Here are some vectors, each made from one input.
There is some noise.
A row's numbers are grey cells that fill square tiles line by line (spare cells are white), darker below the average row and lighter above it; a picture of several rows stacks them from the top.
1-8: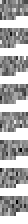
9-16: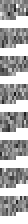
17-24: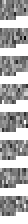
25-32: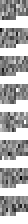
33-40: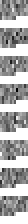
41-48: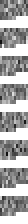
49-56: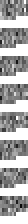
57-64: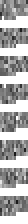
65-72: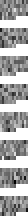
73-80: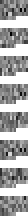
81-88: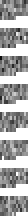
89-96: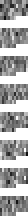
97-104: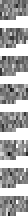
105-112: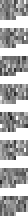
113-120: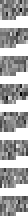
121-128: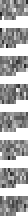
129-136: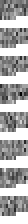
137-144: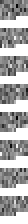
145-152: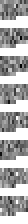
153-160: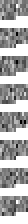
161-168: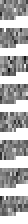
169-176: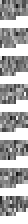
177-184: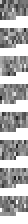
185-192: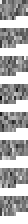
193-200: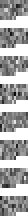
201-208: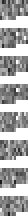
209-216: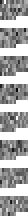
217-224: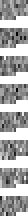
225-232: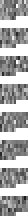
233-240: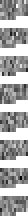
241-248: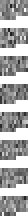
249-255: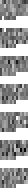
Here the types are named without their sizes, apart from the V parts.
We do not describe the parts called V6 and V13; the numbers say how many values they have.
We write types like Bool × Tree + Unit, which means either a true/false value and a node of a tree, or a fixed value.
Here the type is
(Label + Line) × V13 + Tree × V6.
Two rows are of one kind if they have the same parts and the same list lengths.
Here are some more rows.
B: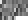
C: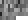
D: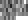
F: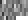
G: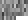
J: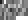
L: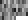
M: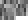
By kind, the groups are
B, C, M
D
F, G, J, L

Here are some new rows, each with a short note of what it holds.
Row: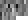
a point on a line and a value of V13
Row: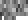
a point on a line and a value of V13
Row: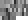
a label and a value of V13
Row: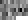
a node of a tree and a value of V6
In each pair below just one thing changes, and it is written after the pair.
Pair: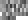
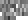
the label
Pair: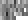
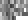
the label
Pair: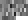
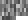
the label
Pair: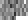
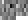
the label
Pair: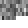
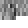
the value of V13
